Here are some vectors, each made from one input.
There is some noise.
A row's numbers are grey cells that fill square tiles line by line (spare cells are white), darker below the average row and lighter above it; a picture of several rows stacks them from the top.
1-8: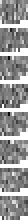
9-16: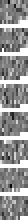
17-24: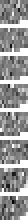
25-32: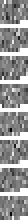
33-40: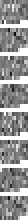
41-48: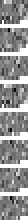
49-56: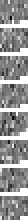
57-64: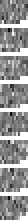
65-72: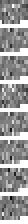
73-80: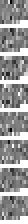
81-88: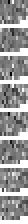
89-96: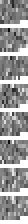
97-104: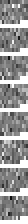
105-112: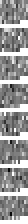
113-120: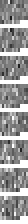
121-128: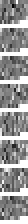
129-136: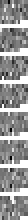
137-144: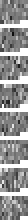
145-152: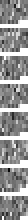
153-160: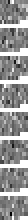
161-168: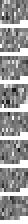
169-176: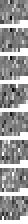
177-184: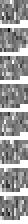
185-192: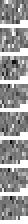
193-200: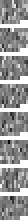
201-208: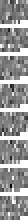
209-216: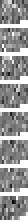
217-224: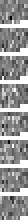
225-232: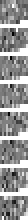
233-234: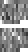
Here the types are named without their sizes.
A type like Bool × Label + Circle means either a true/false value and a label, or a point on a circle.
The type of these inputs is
(Circle + Unit) × (Tree + Unit).
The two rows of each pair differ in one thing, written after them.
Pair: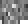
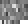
the node of the tree
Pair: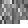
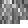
the node of the tree
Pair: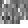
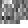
the node of the tree
